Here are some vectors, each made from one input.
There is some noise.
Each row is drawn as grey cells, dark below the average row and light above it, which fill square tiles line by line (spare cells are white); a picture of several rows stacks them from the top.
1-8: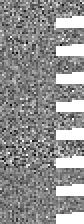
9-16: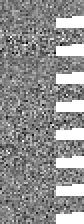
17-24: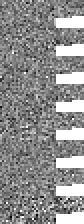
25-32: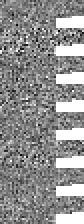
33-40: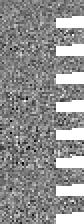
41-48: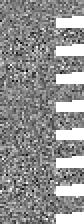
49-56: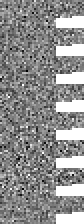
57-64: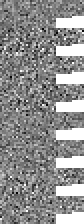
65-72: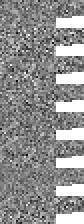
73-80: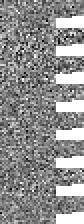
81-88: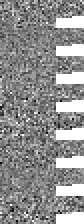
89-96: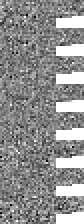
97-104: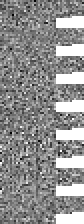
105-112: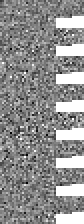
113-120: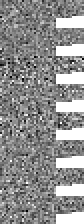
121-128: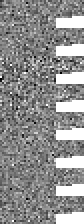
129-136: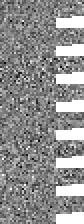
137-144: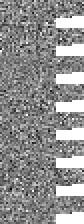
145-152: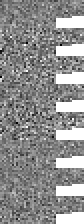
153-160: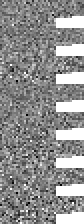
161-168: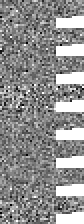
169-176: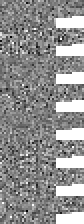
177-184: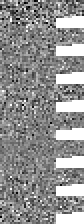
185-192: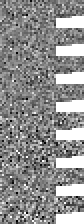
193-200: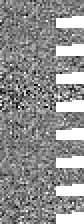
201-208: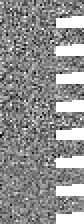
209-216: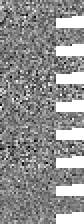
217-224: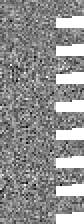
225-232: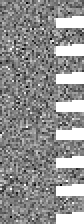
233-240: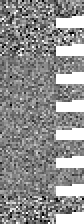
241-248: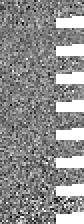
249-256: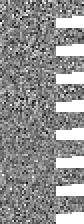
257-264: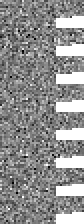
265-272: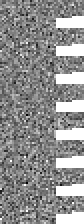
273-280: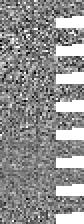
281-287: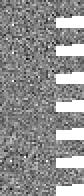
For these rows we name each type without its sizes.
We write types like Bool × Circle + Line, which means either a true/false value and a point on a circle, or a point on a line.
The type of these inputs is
Label × (Label + Line).
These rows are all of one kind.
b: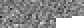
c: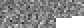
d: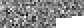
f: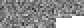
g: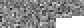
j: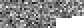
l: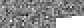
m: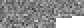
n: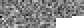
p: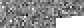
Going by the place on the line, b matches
c, f, g and m.
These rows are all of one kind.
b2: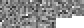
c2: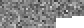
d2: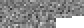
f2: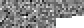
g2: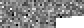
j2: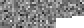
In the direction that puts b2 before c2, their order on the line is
b2, d2, c2, j2, f2, g2.
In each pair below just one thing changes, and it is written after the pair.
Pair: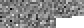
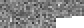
the place on the line
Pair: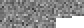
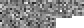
the place on the line
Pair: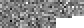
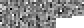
the label
